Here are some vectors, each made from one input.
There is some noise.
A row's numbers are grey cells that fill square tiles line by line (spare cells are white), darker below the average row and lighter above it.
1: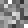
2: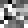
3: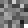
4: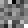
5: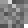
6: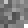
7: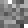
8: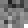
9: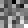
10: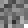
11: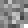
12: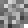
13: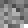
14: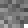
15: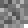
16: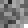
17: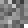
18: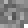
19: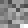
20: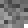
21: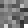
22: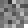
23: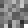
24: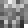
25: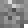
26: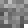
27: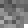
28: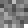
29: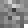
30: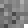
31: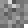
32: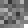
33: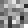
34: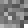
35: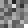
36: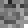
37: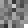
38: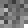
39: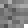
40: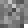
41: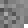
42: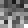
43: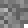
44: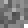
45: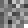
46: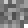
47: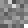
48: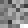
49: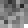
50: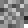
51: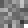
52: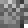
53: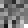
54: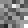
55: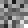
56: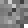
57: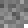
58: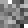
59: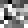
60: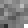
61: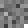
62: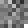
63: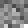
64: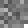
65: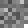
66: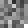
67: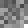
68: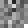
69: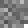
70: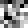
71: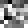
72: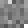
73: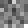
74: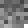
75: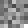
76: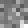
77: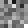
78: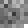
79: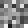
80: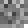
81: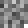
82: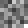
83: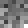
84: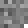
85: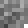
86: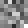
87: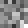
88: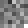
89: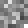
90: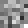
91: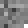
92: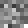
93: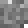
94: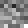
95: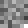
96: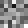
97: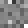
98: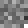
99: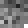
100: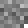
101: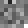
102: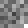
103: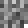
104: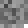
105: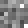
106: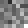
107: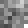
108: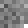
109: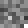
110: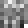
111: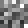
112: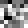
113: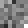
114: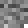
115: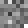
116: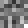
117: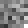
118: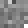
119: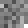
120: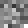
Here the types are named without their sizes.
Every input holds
a list of points on a line.
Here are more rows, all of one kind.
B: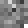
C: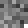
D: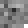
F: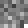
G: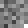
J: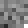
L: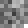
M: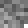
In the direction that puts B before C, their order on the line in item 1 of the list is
B, J, D, G, L, F, M, C.
